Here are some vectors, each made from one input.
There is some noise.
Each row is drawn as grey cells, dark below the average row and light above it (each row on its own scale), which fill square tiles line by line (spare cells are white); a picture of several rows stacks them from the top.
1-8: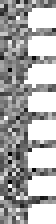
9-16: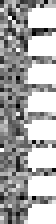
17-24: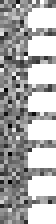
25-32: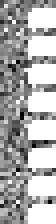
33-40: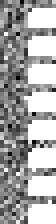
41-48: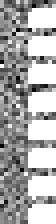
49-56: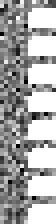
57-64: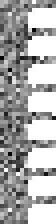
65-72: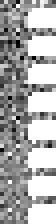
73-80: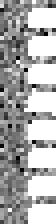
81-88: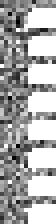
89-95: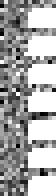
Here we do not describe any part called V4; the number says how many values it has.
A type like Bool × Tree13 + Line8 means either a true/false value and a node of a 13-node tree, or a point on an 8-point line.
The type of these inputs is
List2(Bool × V4).
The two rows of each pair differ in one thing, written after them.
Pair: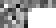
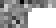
the value of V4 in item 1 of the list
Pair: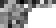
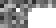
the value of V4 in item 1 of the list
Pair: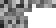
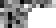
the value of V4 in item 2 of the list
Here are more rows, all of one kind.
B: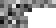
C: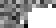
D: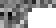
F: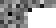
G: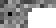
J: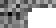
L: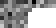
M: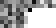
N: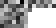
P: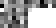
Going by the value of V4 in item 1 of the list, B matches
F and M.
